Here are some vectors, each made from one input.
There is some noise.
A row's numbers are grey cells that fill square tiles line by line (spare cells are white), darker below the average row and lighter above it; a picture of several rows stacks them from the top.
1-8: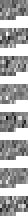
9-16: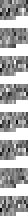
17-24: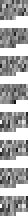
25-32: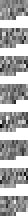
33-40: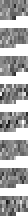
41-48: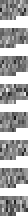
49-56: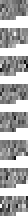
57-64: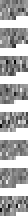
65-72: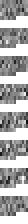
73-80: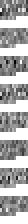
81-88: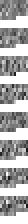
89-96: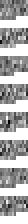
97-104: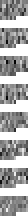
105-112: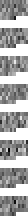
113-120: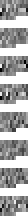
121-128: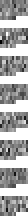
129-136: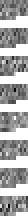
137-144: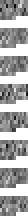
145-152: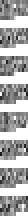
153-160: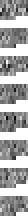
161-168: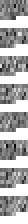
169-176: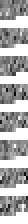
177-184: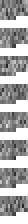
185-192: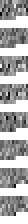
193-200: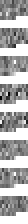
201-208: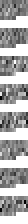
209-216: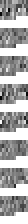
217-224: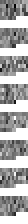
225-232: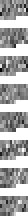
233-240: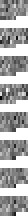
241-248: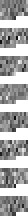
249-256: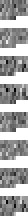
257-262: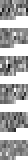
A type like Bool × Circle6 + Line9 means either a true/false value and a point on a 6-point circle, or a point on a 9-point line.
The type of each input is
(Bool × Bool × Bool + Tree10) × Tree10 + Label9 × Tree9.
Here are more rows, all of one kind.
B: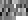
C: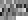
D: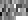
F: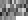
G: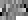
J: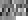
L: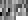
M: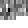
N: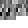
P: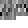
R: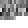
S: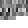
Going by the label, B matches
D, L, N and P.
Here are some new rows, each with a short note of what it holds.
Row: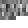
a node of each of two 10-node trees
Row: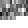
one of 9 labels and a node of a 9-node tree
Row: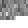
a node of a 10-node tree and three true/false values
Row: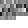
one of 9 labels and a node of a 9-node tree
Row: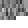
a node of a 10-node tree and three true/false values
